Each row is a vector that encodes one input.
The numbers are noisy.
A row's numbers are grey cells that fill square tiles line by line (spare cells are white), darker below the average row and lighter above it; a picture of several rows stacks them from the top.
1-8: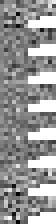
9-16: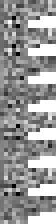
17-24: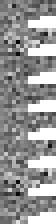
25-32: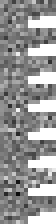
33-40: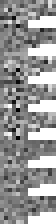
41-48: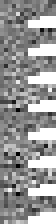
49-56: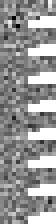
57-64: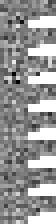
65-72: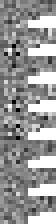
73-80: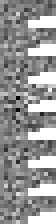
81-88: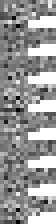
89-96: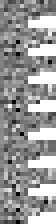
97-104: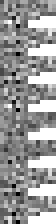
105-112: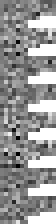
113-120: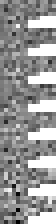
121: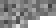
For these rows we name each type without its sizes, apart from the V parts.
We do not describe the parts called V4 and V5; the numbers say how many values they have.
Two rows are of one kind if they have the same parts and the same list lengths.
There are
2 kinds of row.
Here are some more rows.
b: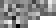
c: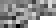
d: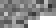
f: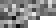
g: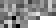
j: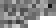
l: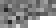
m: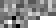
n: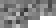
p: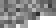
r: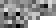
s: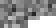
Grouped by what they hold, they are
b, c, f, g, m, r
d, j, l, n, p, s

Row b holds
a value of V5.
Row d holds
a label, a true/false value and a value of V4.
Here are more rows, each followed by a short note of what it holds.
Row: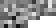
a value of V5
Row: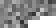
a label, a true/false value and a value of V4
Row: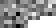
a value of V5
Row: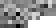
a value of V5
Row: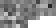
a label, a true/false value and a value of V4
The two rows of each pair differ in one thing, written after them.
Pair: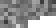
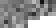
the true/false value
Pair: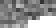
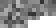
the value of V4
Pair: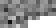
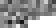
the value of V4
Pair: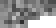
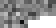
the label
